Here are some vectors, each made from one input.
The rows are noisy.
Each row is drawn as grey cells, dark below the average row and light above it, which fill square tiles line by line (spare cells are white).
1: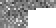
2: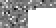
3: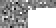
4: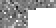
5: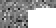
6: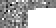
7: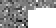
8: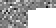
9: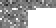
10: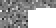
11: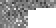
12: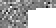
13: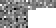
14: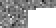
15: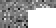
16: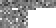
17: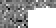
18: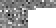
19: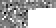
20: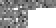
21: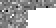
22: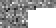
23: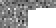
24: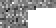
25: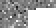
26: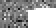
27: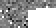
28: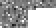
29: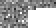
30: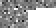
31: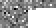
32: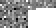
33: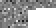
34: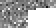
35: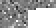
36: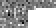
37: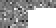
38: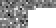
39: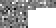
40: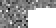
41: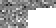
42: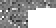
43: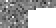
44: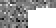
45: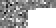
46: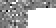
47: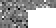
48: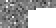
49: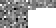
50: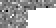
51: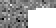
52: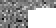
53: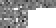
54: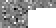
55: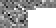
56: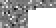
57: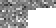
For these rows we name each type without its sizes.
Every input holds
a point on a line and four true/false values.
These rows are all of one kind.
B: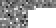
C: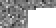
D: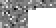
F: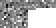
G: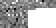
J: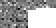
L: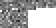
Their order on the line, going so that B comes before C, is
B, J, L, C, D, G, F.
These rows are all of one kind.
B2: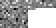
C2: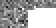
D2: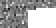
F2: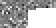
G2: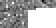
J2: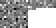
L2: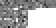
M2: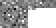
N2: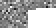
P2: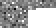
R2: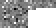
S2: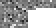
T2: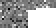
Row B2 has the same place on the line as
M2, N2, P2 and R2.
